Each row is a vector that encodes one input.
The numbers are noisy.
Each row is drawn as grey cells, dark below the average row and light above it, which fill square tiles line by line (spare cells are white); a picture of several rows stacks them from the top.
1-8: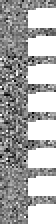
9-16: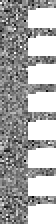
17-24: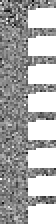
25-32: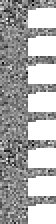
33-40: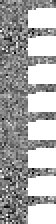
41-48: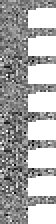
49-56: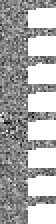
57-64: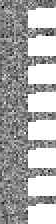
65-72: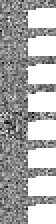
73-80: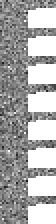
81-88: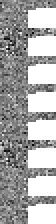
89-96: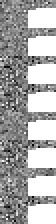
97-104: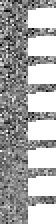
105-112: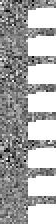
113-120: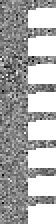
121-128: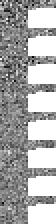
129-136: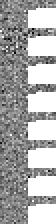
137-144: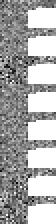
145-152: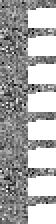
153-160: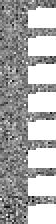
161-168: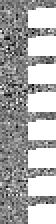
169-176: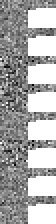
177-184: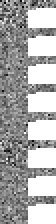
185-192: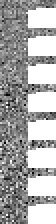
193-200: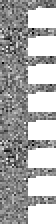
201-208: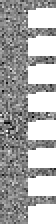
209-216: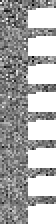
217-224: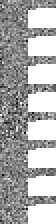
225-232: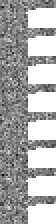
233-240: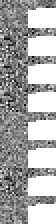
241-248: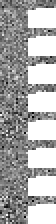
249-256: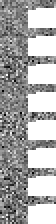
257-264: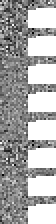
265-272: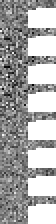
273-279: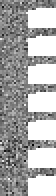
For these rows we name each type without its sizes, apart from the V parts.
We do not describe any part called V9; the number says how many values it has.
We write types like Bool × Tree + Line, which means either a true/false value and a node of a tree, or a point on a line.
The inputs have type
Line + List(Bool × V9).
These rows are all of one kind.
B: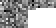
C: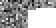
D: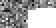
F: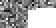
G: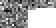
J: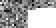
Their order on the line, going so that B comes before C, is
G, F, B, C, D, J.
